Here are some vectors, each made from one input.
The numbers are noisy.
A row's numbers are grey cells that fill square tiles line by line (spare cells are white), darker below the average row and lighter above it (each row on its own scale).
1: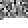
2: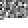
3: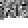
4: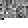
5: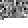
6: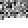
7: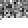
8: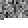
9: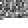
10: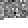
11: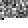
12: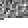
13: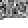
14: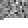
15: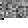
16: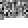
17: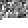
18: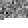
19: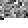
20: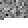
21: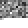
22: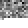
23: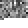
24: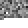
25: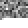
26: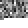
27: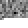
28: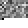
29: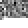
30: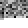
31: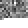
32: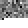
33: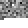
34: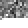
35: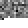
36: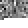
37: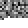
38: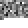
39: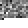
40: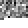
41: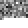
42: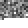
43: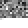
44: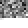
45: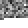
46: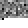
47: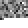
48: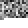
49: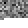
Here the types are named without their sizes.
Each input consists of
a point on a line, together with either a fixed value, or a node of a tree.
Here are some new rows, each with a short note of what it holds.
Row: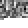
a point on a line and a node of a tree
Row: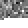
a point on a line
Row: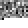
a point on a line
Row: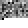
a point on a line
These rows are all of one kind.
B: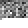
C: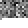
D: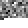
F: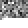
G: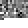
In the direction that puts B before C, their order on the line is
B, F, D, C, G.
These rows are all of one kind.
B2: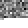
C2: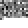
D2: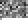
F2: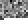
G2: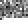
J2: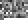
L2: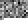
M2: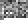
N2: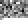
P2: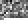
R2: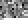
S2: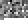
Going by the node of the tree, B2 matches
G2, M2 and P2.
